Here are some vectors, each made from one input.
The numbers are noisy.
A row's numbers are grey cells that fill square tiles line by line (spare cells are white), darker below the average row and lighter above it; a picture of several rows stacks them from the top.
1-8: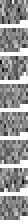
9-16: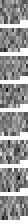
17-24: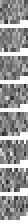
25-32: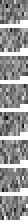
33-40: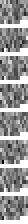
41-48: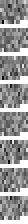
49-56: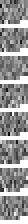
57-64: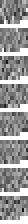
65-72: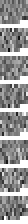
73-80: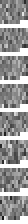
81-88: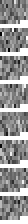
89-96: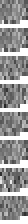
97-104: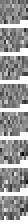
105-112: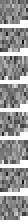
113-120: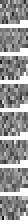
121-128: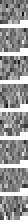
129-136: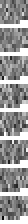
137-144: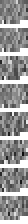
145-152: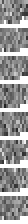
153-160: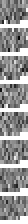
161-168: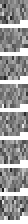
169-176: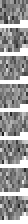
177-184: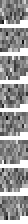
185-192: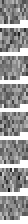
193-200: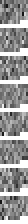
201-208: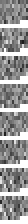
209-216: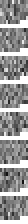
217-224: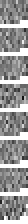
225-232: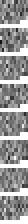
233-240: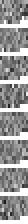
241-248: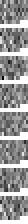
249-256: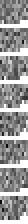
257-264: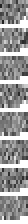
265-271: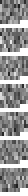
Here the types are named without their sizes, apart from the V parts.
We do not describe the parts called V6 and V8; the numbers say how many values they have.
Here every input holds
either a label and a value of V8, or a point on a line and a value of V6.
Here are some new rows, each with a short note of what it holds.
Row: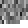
a label and a value of V8
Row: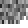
a label and a value of V8
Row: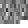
a point on a line and a value of V6
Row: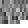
a point on a line and a value of V6
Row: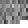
a point on a line and a value of V6
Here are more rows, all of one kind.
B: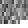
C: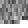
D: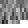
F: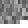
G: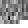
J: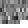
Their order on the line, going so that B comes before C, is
B, D, J, F, C, G.
